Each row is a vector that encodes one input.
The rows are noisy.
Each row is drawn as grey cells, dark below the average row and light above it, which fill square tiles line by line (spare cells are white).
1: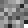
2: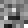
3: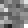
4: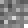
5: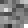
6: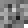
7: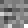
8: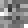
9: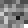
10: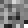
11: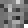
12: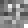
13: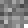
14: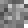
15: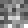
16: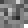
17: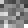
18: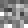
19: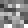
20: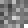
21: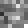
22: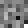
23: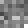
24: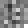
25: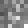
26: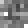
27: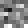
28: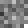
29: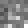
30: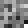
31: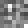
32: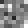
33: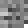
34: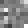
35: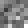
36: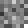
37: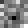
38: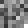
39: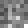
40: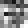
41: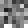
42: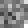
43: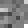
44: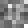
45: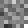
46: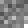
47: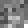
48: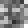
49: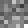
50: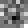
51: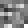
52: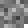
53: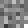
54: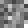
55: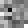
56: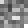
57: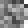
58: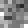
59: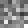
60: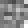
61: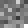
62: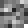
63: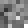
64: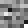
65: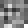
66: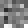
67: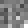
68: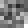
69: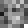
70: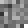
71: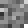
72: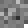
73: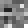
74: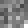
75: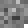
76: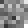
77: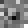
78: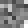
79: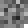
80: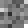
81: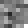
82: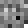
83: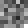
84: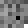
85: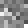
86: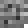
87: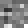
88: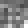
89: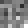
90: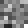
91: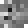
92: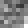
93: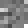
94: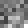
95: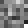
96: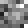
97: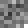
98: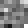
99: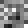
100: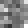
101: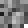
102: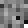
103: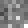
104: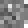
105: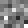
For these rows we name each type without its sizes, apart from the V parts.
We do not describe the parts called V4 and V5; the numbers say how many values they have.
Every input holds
a value of V4, together with either a point on each of two lines and a true/false value, or a value of V5.
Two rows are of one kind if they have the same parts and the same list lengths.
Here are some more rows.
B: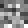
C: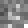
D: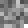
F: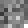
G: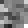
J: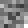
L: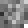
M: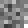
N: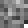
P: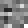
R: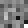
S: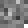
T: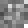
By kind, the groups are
B, C, D, F, L, N, P, S, T
G, J, M, R

